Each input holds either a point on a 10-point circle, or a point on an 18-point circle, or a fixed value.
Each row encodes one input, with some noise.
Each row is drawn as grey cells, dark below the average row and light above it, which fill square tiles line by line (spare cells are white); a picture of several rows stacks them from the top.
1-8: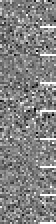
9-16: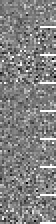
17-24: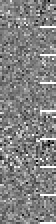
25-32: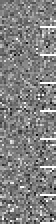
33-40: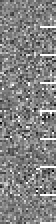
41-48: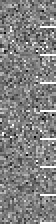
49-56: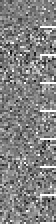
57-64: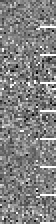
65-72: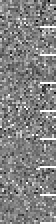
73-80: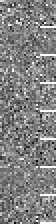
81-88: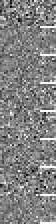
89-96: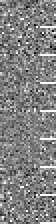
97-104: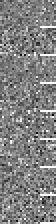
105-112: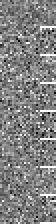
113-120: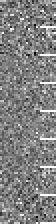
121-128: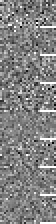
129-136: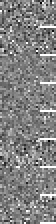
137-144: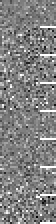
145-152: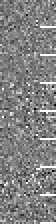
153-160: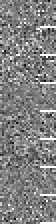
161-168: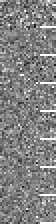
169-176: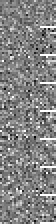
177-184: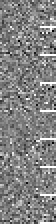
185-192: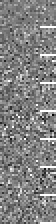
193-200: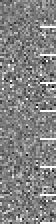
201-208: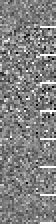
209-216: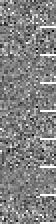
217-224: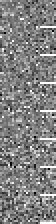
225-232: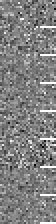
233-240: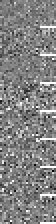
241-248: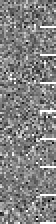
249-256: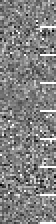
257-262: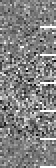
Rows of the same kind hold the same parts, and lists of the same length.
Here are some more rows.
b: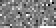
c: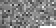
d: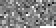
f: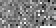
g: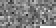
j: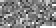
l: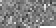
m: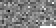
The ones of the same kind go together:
b, d, f, j
c, g, m
l

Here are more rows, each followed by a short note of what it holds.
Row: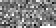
a point on an 18-point circle
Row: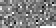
a point on an 18-point circle
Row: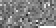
a fixed value
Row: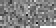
a point on a 10-point circle
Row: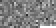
a point on a 10-point circle
